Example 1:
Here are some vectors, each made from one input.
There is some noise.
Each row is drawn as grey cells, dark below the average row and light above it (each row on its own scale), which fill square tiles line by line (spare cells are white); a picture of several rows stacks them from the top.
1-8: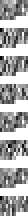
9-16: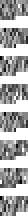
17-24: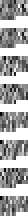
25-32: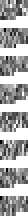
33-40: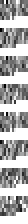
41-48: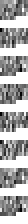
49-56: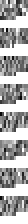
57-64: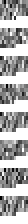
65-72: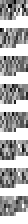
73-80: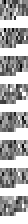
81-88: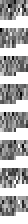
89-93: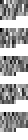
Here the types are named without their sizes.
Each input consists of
a point on a circle.
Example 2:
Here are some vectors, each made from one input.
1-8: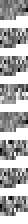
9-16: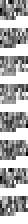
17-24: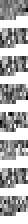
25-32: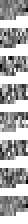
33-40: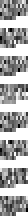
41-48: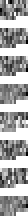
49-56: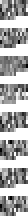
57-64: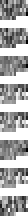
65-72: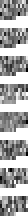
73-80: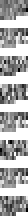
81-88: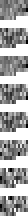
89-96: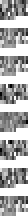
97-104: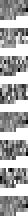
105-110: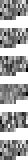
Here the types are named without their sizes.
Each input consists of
a label.
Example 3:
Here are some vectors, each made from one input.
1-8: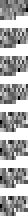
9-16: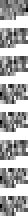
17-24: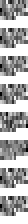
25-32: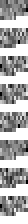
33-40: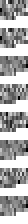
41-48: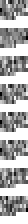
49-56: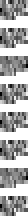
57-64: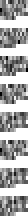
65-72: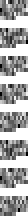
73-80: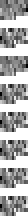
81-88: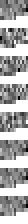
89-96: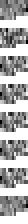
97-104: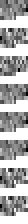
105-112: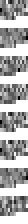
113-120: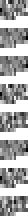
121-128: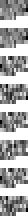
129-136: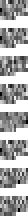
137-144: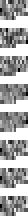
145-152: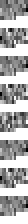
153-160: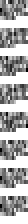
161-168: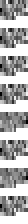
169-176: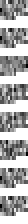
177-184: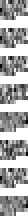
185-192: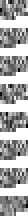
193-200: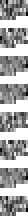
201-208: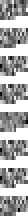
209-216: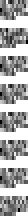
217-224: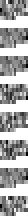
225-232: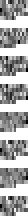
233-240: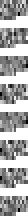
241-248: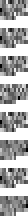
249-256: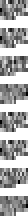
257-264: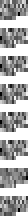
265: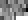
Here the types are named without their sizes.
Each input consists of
a label.
